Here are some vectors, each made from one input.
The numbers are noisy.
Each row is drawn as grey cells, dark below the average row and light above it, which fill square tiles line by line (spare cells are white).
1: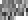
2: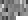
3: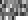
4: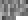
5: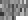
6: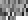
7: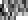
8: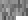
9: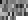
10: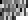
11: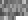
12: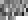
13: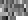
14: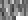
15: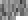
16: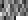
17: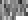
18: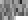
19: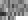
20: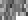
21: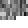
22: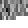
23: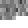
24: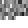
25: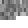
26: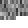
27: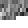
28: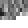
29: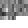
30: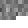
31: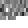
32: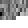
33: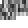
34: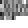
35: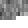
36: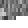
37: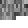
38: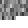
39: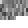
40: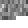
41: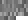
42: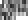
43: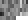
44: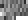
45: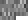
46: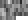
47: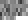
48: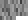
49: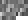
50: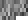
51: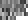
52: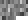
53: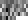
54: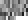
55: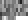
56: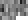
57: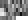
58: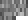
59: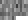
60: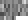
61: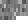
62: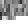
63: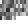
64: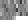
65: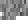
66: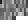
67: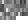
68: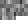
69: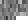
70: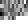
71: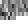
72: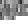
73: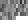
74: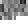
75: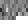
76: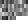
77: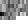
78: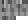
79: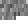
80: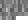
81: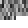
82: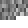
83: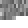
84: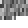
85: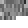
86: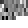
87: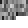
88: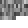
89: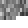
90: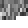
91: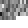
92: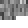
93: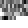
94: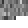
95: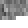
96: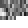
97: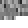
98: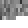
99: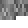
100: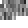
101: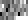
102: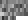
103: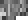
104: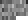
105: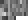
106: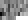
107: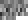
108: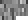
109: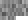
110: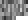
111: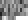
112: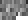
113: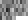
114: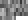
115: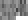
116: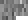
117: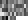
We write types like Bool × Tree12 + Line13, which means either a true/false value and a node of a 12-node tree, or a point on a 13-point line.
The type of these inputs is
Line4 × List2(Bool × Line5).
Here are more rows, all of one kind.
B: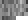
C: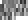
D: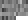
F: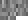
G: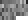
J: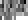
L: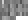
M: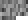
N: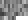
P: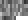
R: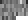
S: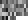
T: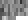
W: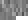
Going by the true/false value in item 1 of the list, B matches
J, N, P and R.
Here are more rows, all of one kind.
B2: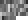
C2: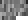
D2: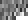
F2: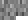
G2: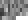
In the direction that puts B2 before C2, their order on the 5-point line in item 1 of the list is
B2, G2, F2, D2, C2.
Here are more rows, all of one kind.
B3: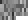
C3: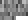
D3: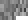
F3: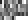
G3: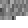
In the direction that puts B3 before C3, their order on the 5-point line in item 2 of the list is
F3, G3, B3, D3, C3.
